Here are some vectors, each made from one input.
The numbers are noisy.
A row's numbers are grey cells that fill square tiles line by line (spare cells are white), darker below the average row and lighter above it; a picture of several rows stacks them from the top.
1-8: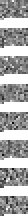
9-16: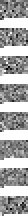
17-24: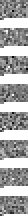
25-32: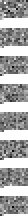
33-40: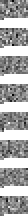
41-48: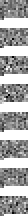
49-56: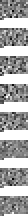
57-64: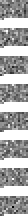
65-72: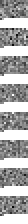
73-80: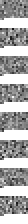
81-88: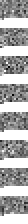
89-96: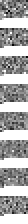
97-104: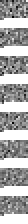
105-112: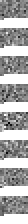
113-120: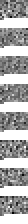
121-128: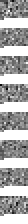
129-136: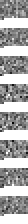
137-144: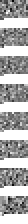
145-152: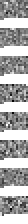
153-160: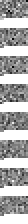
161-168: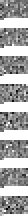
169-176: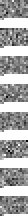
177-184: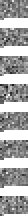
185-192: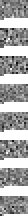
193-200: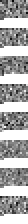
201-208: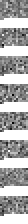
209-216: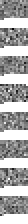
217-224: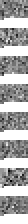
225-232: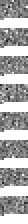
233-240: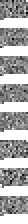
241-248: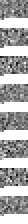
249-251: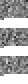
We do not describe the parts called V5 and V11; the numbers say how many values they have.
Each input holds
a node of a 12-node tree and a value of V11, together with either a point on a 9-point line, or a value of V5.
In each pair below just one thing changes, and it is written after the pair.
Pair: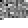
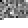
the node of the tree
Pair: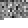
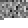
the node of the tree
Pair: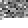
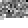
the value of V11
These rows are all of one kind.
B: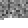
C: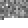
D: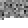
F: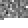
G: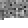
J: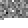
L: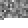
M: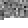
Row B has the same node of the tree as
F and J.
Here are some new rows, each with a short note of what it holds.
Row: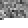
a node of a 12-node tree, a value of V5 and a value of V11
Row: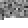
a point on a 9-point line, a node of a 12-node tree and a value of V11
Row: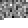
a node of a 12-node tree, a value of V5 and a value of V11
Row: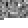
a node of a 12-node tree, a value of V5 and a value of V11
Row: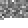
a point on a 9-point line, a node of a 12-node tree and a value of V11
